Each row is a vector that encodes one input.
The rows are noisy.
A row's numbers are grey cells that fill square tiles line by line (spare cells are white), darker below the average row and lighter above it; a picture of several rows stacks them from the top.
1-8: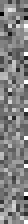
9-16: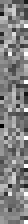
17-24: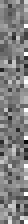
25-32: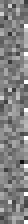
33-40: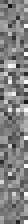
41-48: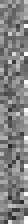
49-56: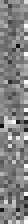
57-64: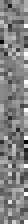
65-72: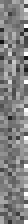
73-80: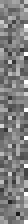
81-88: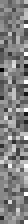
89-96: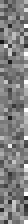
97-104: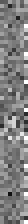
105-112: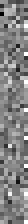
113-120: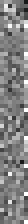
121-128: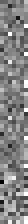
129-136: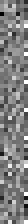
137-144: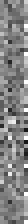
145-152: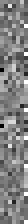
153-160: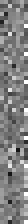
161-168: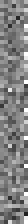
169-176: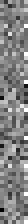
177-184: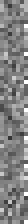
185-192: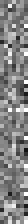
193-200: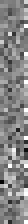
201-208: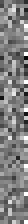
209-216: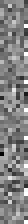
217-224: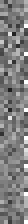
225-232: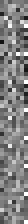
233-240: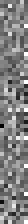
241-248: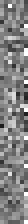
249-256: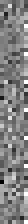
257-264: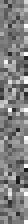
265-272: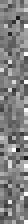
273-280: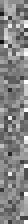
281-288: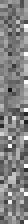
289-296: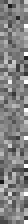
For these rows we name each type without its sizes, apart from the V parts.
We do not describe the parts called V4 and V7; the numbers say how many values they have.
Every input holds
either a value of V4 and a value of V7, or a list of points on a line.
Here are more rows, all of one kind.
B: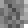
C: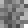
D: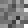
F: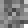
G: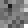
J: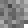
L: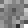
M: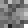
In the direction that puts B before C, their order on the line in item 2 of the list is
M, J, B, G, F, D, L, C.
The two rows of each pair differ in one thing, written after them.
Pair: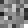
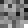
the value of V7
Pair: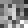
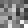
the value of V4
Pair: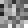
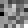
the value of V4
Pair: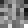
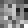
the value of V4
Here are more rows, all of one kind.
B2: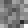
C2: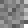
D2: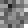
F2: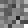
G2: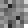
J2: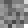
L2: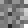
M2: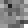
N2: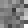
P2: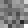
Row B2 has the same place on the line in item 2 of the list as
F2, J2 and P2.
